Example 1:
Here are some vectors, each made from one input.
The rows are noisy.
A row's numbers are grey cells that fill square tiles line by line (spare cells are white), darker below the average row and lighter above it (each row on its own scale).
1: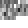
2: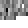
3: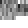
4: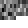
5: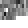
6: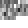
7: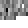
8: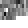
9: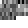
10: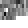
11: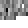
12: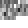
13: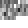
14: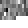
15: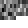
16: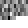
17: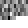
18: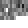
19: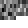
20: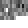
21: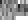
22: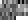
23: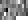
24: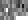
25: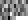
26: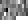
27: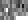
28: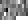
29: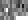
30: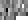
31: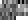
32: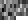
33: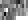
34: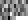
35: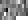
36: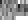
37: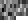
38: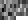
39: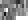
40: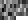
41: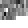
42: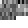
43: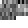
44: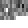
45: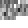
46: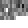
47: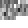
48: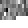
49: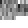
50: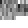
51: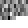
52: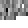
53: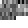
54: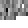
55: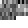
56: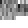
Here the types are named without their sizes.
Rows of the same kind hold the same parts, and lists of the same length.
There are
2 kinds of row.
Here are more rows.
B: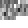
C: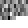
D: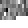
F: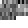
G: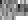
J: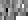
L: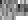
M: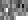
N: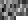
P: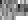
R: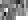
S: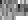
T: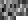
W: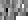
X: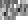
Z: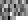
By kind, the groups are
B, D, F, G, J, L, M, N, P, R, S, T, W, X
C, Z

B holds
three true/false values.
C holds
a fixed value.
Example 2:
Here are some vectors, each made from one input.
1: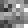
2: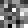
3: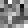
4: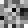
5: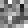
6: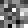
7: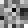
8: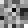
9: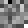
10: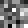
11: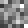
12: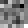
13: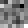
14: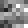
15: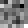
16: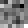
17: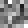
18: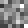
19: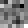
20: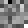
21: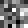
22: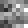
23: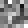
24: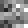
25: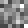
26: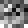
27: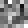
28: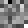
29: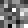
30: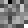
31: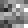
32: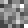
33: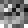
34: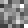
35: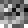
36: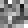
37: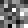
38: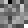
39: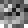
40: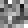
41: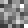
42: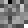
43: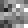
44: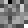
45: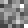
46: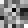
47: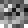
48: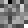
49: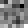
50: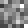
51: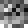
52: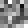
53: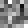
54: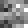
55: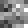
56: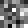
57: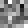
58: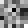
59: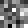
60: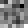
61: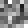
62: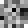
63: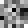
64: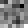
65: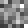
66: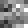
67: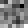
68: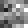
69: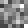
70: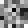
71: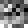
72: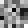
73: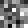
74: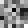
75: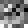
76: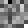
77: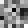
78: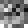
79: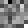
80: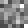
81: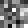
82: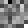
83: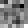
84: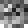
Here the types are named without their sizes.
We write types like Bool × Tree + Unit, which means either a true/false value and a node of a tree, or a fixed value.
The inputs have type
Bool × Bool × Bool.
